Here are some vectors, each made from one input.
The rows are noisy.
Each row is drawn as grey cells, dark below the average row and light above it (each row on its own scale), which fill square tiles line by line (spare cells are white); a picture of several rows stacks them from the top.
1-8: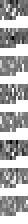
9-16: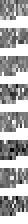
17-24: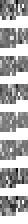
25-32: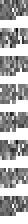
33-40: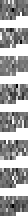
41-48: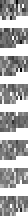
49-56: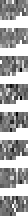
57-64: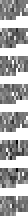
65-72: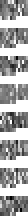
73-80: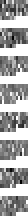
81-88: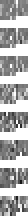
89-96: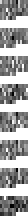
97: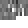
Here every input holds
one of 8 labels.
